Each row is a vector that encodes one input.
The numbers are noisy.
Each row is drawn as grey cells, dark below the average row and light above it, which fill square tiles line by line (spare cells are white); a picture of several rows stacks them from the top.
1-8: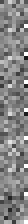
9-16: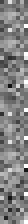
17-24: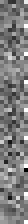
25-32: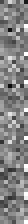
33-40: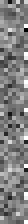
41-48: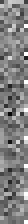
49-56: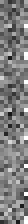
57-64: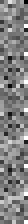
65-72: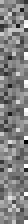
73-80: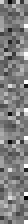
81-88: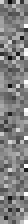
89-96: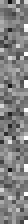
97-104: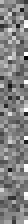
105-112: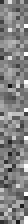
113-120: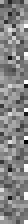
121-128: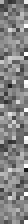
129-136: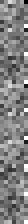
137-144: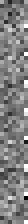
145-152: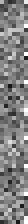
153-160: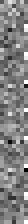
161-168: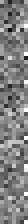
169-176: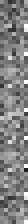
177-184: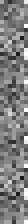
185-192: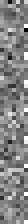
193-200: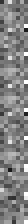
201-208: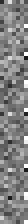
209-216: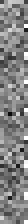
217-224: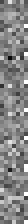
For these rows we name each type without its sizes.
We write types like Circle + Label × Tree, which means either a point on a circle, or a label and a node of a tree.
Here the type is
Bool × Circle + Unit.
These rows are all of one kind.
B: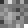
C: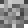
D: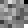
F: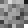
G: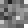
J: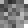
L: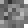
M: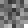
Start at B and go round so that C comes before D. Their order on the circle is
B, J, L, G, C, F, D, M.
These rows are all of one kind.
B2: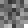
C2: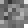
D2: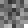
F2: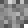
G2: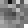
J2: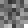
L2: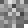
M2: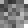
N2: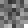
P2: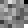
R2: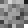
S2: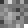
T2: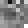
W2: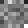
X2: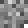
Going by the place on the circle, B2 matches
D2, J2, N2 and W2.
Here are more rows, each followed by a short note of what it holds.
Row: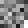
a fixed value
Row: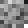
a point on a circle and a true/false value
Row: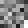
a fixed value
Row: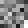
a fixed value
